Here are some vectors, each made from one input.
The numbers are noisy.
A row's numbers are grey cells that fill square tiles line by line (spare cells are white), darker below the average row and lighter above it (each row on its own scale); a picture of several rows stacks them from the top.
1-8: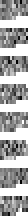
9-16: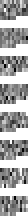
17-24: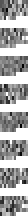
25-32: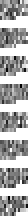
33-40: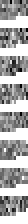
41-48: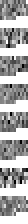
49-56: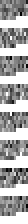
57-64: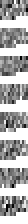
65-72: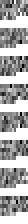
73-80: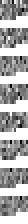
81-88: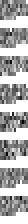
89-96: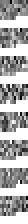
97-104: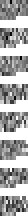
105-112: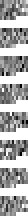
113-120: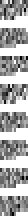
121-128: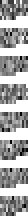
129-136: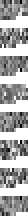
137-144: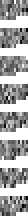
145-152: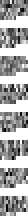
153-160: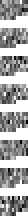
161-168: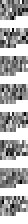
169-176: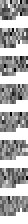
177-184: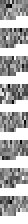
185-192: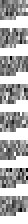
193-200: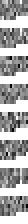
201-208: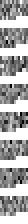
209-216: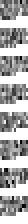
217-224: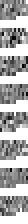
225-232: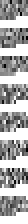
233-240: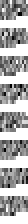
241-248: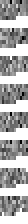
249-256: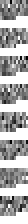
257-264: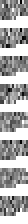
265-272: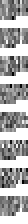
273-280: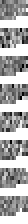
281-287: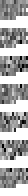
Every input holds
a list of up to three points on a 6-point line.
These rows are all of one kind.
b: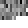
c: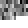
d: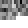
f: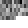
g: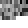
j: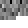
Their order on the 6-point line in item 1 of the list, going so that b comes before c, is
b, g, c, f, d, j.
